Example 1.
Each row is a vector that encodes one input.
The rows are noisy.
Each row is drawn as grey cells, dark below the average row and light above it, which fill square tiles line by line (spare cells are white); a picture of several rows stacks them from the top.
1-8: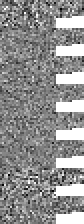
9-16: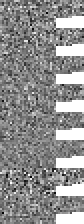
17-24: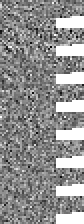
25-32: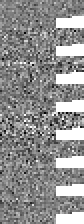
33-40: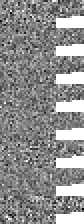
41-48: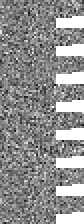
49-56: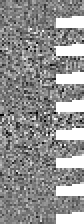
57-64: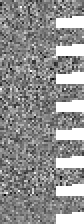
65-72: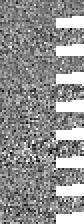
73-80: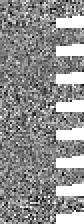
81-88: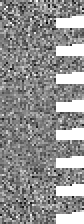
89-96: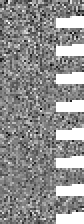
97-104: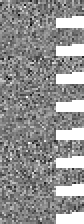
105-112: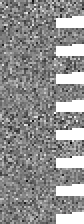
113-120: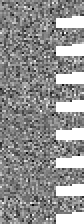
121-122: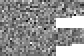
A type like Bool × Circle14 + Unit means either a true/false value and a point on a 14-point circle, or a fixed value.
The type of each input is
Bool × Tree12 × (Tree12 + Unit).
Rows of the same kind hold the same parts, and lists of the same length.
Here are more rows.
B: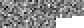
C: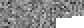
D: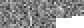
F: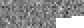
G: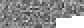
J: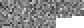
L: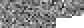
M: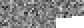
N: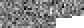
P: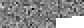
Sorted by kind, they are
B, D, F, G, J, L, M, N
C, P

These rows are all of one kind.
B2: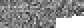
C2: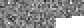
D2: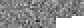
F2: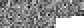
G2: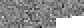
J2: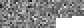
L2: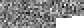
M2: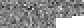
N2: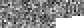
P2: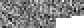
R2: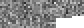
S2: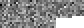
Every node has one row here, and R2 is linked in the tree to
C2, L2 and P2.
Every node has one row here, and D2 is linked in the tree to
F2 and P2.
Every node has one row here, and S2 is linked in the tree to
J2.
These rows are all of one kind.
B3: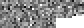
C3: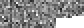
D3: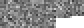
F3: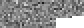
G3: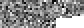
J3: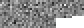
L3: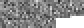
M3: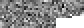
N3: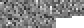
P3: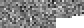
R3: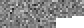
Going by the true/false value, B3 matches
D3, G3 and P3.
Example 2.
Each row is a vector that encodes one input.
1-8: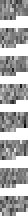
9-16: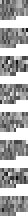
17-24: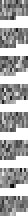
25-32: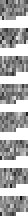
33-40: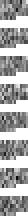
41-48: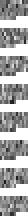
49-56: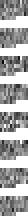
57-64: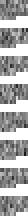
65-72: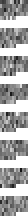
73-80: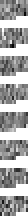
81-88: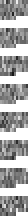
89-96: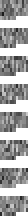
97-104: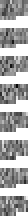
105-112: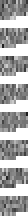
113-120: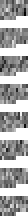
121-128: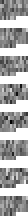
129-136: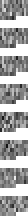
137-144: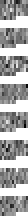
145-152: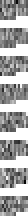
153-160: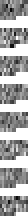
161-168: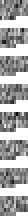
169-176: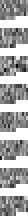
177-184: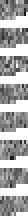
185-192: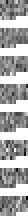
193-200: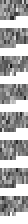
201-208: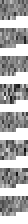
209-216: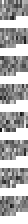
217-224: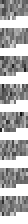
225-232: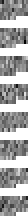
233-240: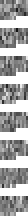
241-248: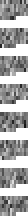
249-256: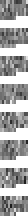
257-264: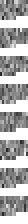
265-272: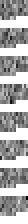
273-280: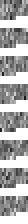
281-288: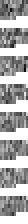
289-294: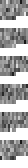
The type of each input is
Circle14 + Label7 × Line17.
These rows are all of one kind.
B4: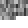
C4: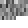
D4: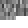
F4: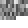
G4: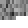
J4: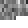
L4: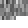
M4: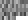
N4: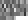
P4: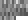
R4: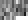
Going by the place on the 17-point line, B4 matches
C4, F4 and P4.
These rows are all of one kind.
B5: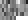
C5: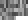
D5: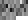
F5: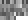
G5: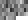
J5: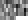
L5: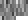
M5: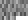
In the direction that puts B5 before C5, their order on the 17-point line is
D5, G5, F5, B5, M5, C5, L5, J5.
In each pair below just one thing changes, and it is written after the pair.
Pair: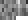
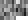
the place on the 17-point line
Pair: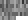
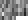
the label
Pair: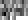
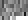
the place on the 17-point line
